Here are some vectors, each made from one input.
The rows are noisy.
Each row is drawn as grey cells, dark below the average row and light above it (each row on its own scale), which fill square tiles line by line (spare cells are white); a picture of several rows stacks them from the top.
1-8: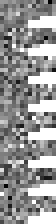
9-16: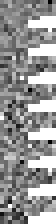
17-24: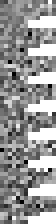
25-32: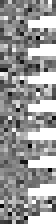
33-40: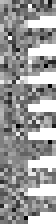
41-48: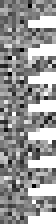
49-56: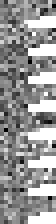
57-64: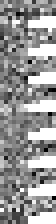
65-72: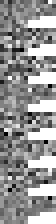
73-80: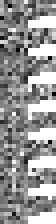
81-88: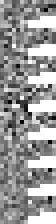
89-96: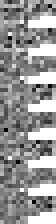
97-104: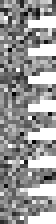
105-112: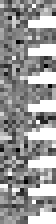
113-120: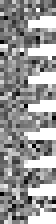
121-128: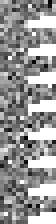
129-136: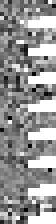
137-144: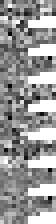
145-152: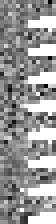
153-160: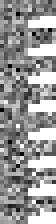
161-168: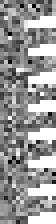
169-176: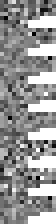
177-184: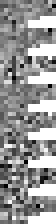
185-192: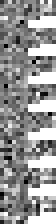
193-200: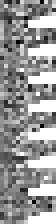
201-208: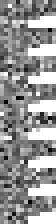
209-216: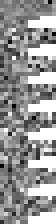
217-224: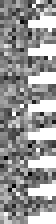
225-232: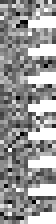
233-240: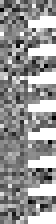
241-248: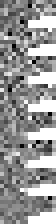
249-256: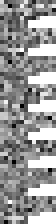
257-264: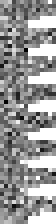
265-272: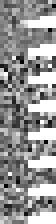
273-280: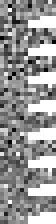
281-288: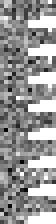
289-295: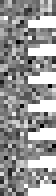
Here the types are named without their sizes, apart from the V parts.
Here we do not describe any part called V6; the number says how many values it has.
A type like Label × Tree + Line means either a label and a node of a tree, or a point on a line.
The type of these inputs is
Label × (Line + List(V6)).
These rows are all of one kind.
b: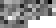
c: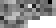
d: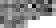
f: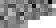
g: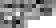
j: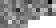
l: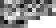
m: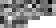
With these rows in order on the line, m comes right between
c and l.
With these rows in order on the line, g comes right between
b and l.
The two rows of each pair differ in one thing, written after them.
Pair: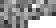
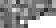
the value of V6 in item 2 of the list
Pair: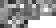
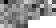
the label
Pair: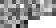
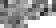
the value of V6 in item 1 of the list
